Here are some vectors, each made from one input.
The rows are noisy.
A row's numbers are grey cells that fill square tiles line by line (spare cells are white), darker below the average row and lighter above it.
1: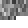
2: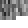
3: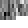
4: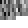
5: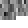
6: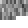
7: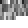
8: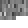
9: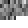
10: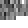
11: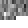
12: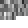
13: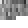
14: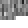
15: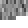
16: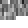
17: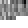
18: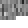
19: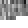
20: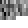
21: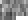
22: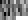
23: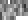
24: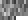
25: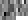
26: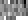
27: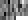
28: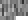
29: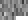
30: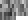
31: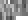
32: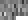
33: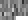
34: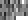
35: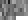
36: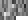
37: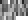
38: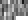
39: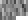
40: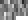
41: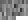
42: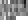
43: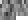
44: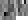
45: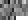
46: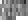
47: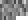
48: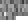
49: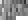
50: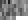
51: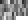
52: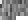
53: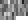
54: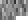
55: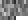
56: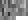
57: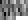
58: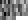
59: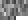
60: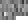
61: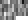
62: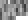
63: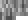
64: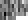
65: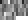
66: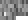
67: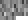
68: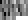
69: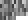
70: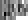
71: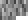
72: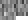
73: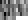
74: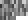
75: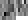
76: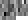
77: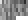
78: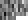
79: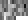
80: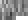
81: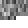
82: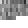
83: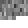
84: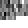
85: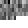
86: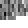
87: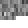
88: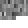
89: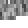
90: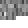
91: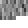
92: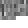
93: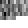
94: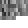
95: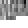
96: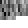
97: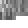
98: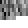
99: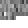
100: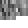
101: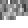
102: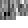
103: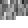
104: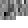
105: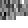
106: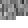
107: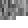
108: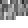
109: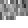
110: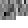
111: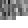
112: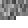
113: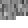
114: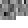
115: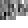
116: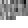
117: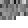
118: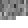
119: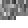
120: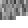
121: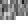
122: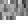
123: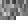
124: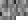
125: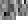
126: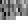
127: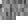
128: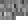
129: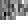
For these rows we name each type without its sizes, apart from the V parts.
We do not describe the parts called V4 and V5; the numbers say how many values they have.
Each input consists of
a point on a line, together with either a true/false value and a value of V4, or a value of V5.
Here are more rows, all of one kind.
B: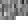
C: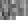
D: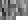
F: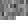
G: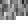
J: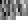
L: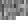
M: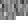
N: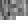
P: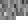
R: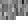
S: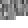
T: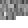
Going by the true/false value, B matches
D and R.
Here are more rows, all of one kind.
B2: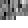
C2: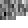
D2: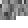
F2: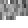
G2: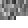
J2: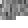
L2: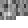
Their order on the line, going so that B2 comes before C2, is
B2, C2, D2, J2, G2, L2, F2.
